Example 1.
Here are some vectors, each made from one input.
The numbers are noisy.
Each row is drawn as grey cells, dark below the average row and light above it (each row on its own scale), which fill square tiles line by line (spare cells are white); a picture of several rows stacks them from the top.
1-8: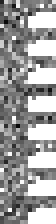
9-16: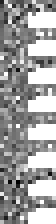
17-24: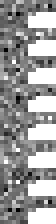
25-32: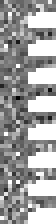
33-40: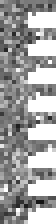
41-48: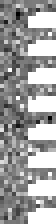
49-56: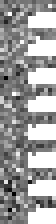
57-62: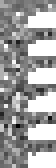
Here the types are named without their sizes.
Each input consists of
a point on a line.
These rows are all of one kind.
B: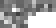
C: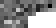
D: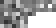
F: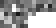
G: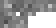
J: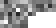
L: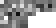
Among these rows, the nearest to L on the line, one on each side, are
F and J.
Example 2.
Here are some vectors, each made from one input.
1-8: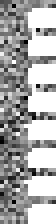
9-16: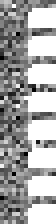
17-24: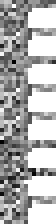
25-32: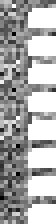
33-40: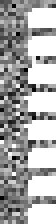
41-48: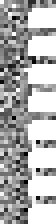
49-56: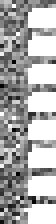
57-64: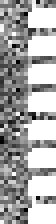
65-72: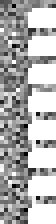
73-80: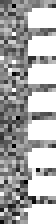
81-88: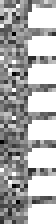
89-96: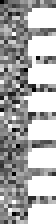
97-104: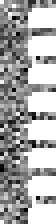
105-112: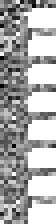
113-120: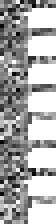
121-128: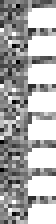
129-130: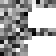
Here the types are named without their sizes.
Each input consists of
three true/false values.
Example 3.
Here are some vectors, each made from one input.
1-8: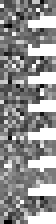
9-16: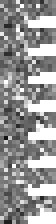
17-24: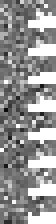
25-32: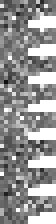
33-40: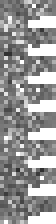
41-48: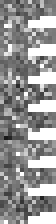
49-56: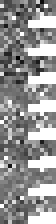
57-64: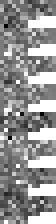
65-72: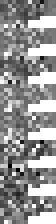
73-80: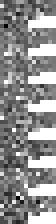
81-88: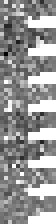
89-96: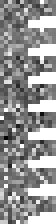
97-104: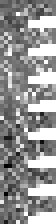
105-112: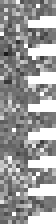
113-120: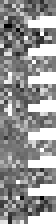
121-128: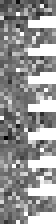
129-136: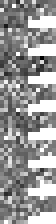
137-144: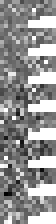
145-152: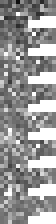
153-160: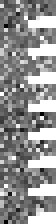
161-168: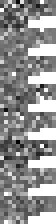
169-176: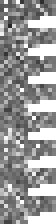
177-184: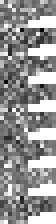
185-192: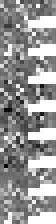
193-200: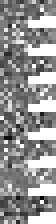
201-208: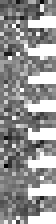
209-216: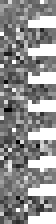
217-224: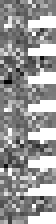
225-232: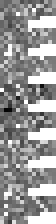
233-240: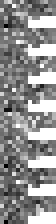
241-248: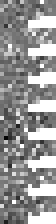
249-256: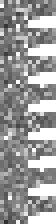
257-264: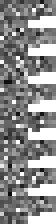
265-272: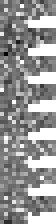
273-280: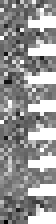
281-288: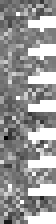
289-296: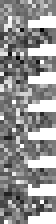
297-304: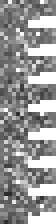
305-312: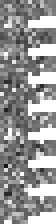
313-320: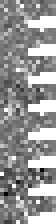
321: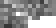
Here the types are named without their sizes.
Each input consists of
a point on a line.
